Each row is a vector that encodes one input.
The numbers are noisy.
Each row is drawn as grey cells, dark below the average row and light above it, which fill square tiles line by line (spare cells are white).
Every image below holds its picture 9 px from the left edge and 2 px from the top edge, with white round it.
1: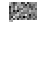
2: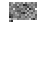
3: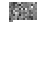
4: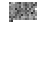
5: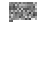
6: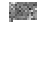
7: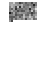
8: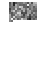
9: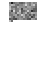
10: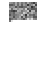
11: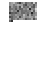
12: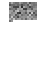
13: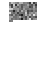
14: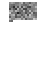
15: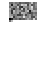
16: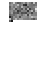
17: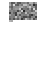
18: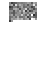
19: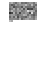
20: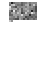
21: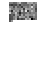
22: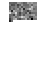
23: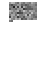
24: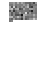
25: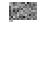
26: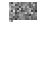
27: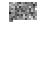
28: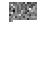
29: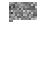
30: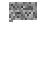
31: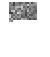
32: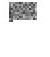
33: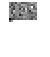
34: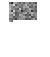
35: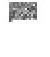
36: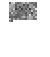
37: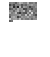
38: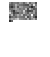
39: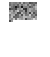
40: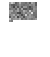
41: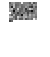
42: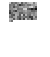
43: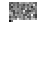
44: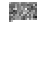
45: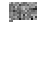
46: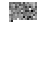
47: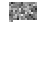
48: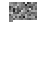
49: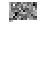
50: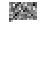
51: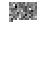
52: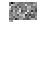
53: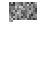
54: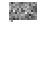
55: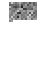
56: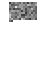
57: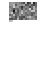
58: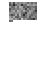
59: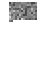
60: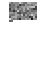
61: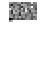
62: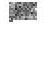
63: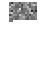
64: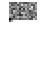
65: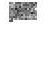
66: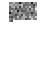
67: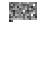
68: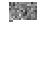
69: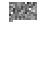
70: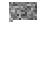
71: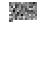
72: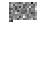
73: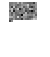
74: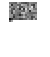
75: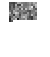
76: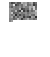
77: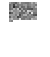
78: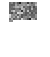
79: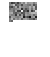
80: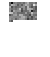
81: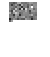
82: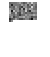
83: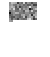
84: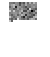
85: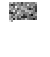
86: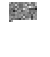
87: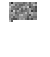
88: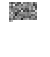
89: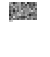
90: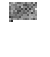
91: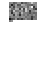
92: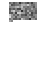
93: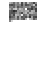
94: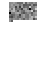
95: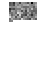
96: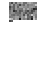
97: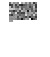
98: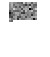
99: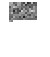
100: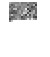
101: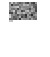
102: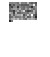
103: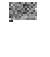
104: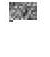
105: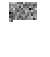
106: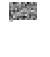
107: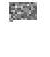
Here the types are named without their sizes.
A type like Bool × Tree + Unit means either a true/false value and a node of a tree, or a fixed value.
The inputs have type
Bool × Label × Line.
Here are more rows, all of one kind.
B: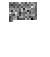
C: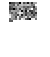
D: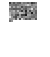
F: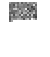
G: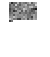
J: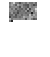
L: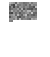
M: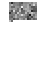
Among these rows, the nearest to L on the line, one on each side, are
J and M.
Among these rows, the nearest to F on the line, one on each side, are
D and M.
